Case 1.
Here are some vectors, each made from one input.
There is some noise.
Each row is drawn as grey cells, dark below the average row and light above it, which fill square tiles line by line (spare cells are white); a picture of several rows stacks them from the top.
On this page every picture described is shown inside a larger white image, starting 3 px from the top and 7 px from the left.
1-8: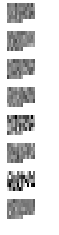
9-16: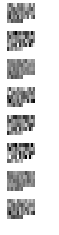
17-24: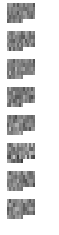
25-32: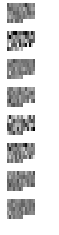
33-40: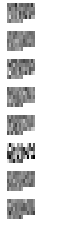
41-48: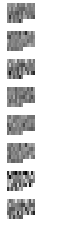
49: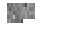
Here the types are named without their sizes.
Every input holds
either a label, or three true/false values.
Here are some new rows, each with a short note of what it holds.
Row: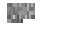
a label
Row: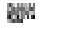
a label
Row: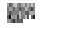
a label
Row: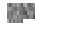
three true/false values
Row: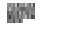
three true/false values
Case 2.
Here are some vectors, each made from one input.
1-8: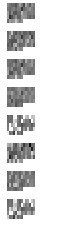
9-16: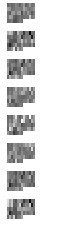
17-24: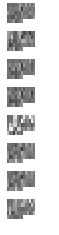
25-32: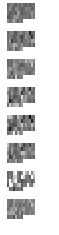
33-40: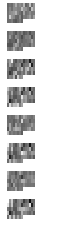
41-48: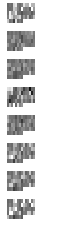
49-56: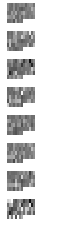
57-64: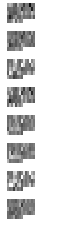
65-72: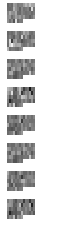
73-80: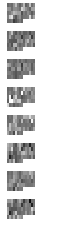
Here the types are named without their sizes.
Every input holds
either a label, or three true/false values.
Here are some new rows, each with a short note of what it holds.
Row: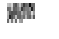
a label
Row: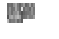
a label
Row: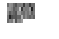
three true/false values
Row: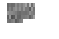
three true/false values
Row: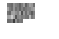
three true/false values
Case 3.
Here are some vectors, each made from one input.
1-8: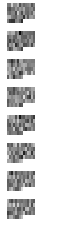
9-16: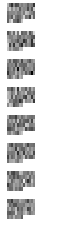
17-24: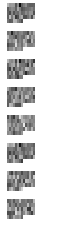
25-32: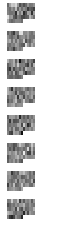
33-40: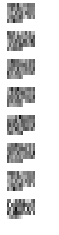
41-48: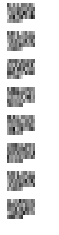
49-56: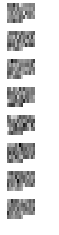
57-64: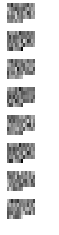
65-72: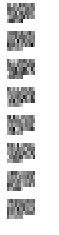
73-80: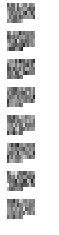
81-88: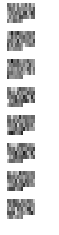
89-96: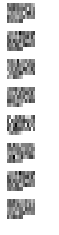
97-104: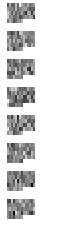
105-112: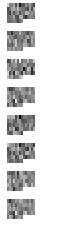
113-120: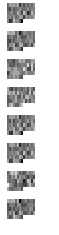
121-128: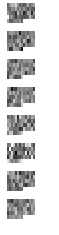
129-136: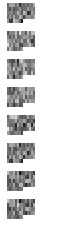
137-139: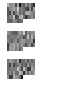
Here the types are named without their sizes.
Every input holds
a list of points on a line.
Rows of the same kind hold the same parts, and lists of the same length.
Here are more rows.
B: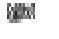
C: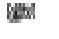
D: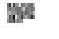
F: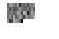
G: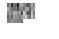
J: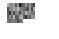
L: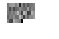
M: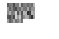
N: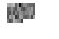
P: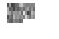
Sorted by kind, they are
B, C
D, G, M, P
F, J, L, N

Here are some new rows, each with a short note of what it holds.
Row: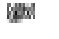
the empty list
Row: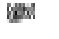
the empty list
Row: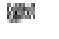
the empty list
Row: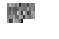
a list of one item
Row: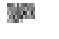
a list of two items
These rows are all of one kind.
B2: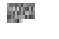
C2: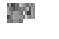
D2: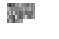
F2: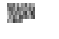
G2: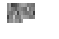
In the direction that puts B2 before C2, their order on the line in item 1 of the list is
B2, G2, C2, D2, F2.
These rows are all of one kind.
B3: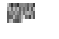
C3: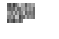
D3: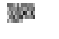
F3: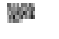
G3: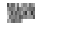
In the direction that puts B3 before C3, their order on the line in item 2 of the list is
F3, D3, B3, G3, C3.
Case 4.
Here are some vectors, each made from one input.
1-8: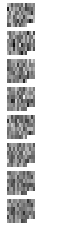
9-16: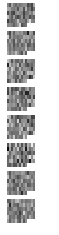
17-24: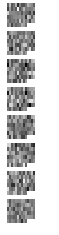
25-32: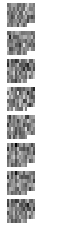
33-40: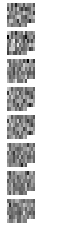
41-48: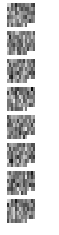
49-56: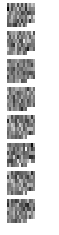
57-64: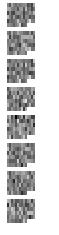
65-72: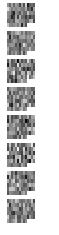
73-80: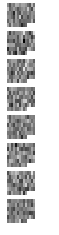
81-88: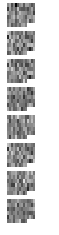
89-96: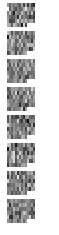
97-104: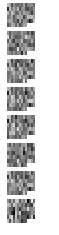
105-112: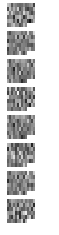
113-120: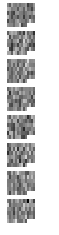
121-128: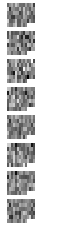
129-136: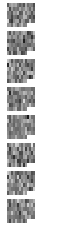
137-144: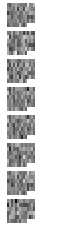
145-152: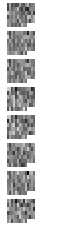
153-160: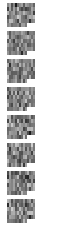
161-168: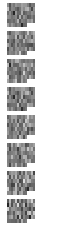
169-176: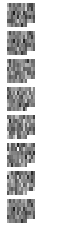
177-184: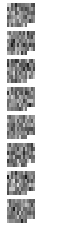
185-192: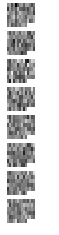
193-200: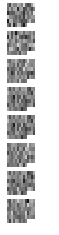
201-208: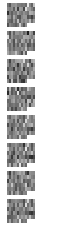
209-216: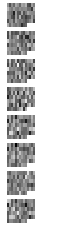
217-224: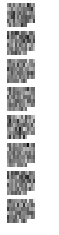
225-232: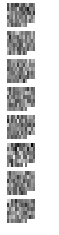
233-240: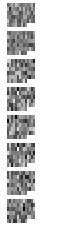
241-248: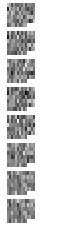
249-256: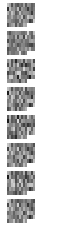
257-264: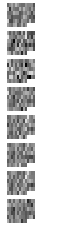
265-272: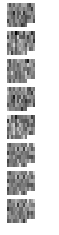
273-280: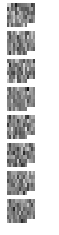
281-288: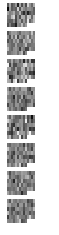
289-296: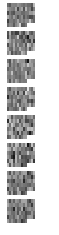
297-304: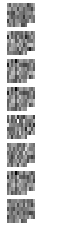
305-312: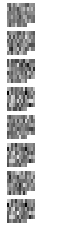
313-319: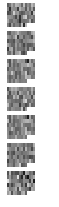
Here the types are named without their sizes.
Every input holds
either a point on a circle, or a point on a line.
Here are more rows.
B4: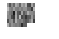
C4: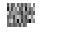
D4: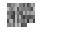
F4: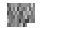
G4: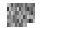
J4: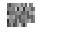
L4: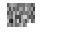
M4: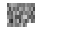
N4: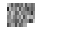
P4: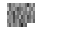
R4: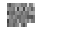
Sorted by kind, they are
B4, D4, F4, J4, L4, M4, P4, R4
C4, G4, N4

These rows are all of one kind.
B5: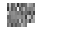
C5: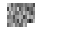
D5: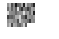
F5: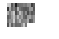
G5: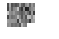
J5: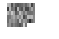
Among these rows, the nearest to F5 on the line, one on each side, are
D5 and J5.
